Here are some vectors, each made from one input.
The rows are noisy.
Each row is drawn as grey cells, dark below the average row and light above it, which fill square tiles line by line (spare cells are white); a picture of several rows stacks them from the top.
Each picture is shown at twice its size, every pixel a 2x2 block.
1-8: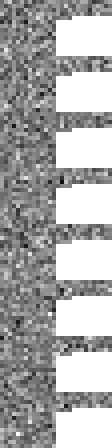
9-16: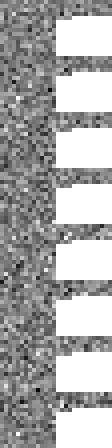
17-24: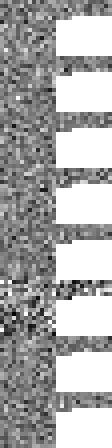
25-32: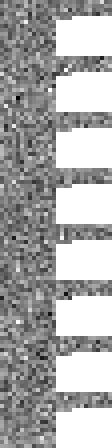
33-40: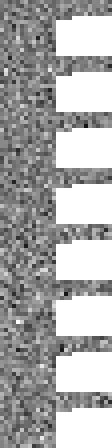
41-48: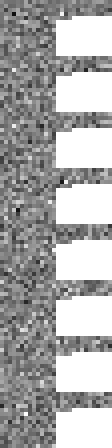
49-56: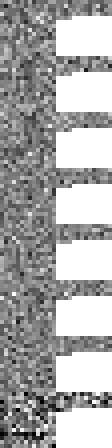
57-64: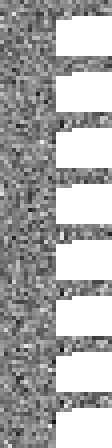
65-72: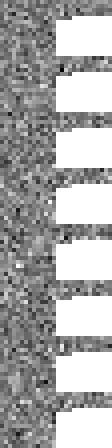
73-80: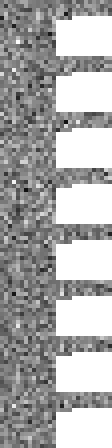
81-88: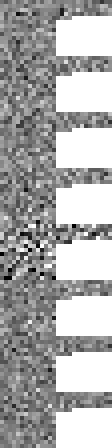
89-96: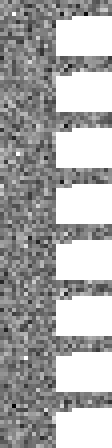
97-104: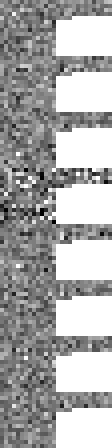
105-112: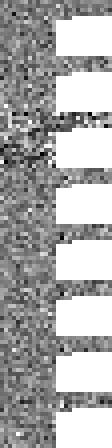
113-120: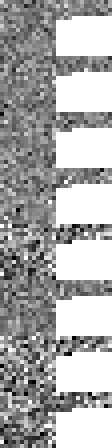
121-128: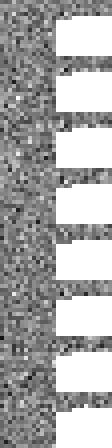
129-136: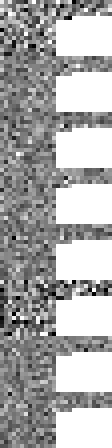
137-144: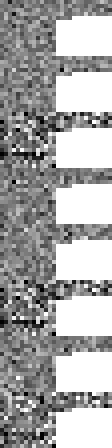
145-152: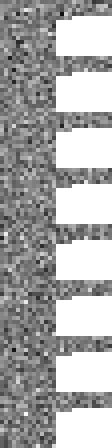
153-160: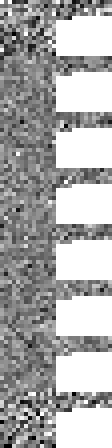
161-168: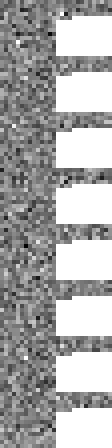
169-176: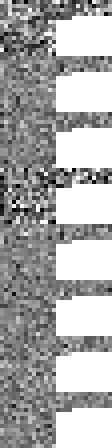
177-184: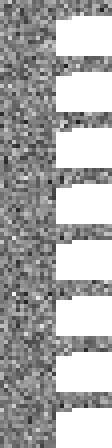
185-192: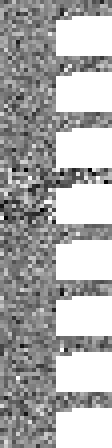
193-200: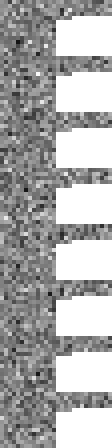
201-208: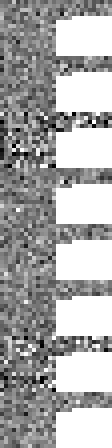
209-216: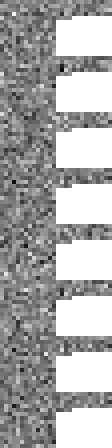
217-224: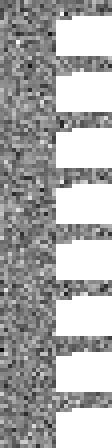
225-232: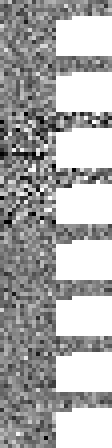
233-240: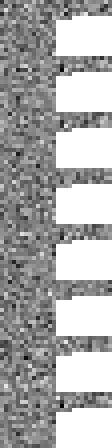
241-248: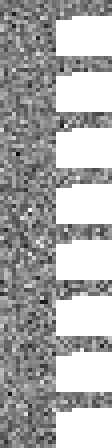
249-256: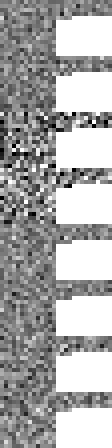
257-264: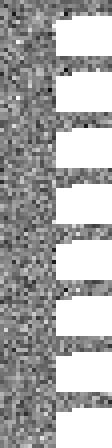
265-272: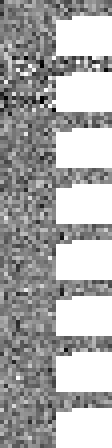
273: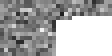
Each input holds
either one of 8 labels, a point on a 10-point line and four true/false values, or a point on a 7-point line.
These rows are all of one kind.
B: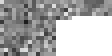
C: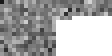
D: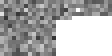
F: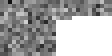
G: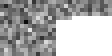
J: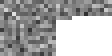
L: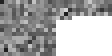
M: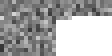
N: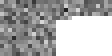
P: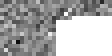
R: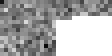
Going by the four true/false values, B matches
D and N.
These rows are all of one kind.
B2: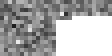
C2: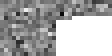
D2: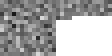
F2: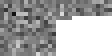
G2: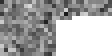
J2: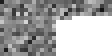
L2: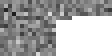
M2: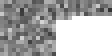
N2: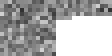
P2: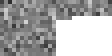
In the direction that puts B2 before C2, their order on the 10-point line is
G2, B2, D2, F2, J2, M2, P2, N2, L2, C2.
